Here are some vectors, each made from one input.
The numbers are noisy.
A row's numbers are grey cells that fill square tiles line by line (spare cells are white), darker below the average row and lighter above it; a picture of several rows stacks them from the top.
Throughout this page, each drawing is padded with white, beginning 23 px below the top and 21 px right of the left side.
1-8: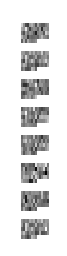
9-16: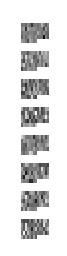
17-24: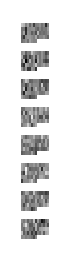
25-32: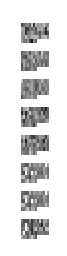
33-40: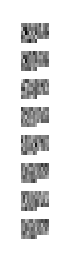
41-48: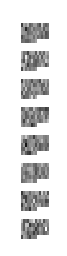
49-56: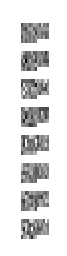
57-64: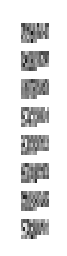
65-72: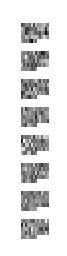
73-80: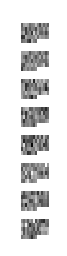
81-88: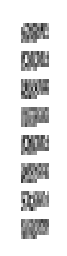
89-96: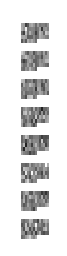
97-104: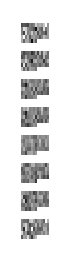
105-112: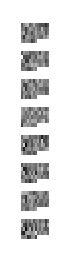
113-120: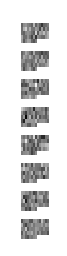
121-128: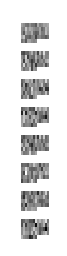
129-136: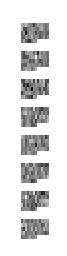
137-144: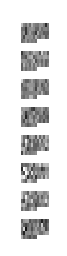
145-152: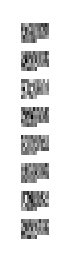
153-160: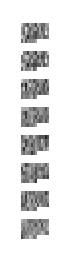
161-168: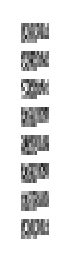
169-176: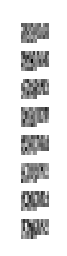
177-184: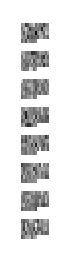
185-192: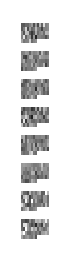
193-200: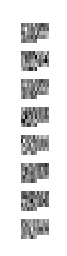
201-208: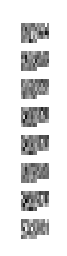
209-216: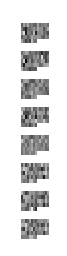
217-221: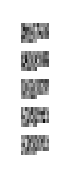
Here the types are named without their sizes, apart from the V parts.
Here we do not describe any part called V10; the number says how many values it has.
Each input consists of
a point on a line, together with either three true/false values, or a list of values of V10.
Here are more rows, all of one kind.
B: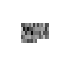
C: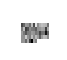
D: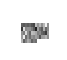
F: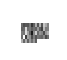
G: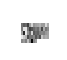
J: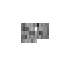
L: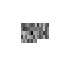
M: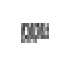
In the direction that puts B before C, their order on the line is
B, C, L, J, D, F, M, G.
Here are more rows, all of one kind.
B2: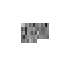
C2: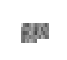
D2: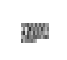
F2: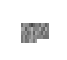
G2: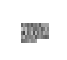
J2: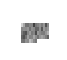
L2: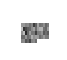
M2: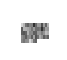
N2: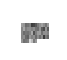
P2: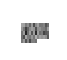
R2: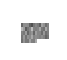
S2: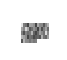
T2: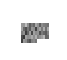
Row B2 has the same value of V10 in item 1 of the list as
J2 and M2.
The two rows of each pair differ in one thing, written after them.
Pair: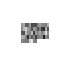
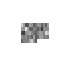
the value of V10 in item 1 of the list
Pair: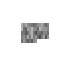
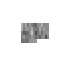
the place on the line
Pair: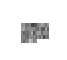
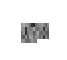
the place on the line
